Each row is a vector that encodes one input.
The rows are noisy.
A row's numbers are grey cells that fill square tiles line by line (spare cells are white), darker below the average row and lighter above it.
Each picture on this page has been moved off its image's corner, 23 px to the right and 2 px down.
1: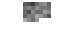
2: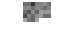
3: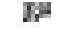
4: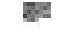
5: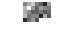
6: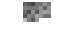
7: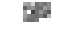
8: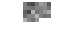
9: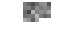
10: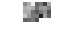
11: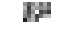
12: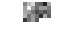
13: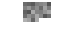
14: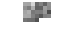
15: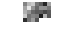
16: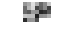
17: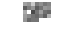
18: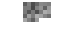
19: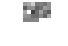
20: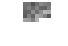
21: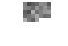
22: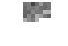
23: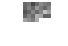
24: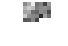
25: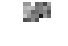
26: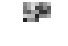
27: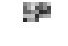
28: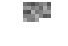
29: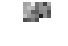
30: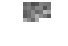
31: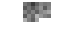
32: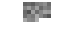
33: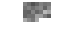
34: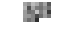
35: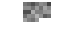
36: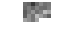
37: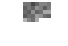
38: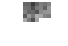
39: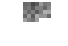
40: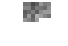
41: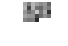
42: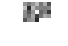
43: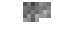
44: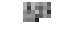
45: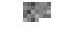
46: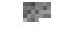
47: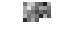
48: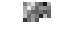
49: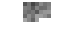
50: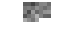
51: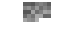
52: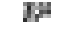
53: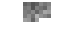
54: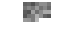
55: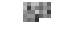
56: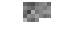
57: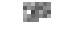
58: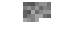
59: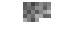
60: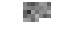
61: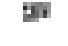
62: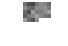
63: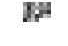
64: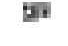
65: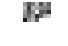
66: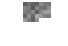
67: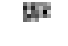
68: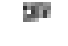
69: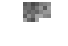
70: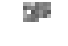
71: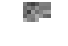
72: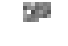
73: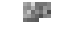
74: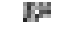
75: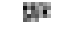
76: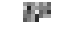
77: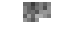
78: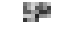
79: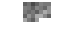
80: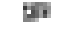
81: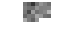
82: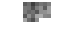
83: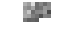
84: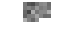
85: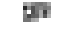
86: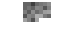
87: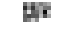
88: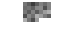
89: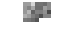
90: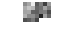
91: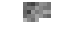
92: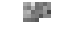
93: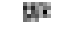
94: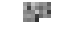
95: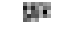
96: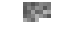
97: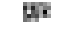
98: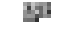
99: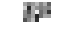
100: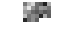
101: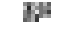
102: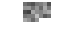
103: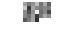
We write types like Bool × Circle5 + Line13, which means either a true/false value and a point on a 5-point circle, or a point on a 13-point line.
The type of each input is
Line3 × Line4 + Tree9 + Unit.
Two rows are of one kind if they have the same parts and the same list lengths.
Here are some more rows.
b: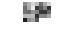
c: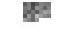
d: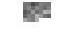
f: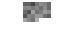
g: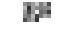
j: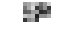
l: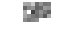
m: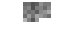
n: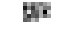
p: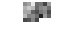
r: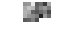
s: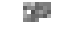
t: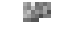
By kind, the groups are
b, j
c, d, f, m
g, l, n, p, r, s, t

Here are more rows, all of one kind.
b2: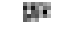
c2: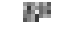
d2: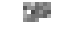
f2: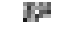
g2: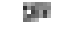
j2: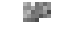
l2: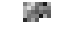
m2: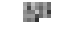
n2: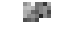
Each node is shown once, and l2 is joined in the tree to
n2.
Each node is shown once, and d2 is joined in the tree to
g2 and j2.
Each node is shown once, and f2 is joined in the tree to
c2.
